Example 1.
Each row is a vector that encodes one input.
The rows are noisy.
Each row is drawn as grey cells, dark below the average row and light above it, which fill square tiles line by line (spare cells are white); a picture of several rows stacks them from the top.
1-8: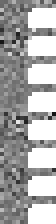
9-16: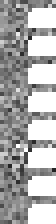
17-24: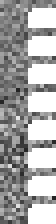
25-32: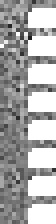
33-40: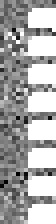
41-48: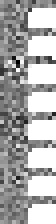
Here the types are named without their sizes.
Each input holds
a point on each of two lines.
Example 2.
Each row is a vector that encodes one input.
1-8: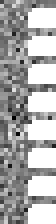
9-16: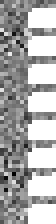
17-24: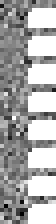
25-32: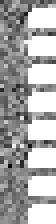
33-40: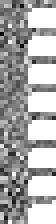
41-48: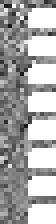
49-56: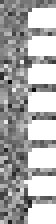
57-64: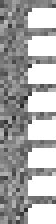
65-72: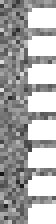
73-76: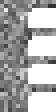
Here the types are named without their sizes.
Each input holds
three true/false values.
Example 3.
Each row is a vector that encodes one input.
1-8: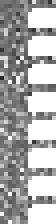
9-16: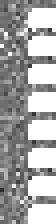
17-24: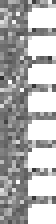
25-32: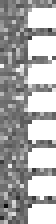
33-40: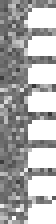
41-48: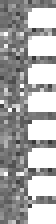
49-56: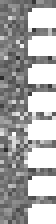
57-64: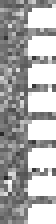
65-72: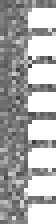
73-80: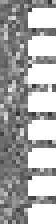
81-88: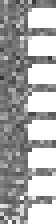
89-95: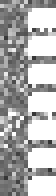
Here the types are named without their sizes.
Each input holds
three true/false values.
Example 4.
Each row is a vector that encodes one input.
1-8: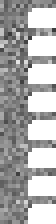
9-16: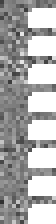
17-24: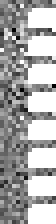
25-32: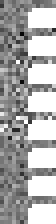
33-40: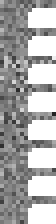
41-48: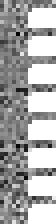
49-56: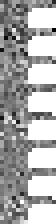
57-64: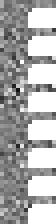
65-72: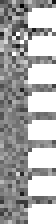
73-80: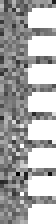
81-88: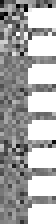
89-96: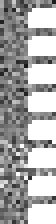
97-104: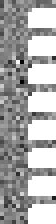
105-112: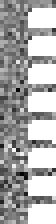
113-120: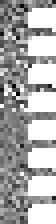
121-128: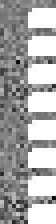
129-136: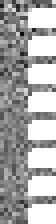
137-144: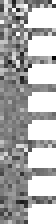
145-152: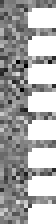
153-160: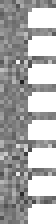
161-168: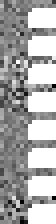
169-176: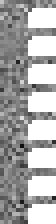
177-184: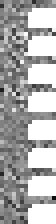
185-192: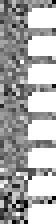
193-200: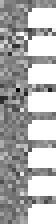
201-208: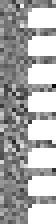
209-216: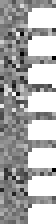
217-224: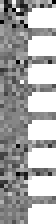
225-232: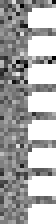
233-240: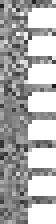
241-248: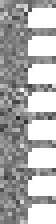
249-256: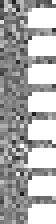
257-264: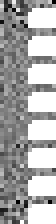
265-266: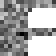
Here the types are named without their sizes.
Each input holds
a point on a line.
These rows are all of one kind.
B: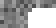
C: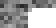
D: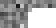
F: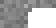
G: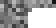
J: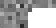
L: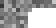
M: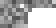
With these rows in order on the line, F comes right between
G and J.
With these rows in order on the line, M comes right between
B and D.
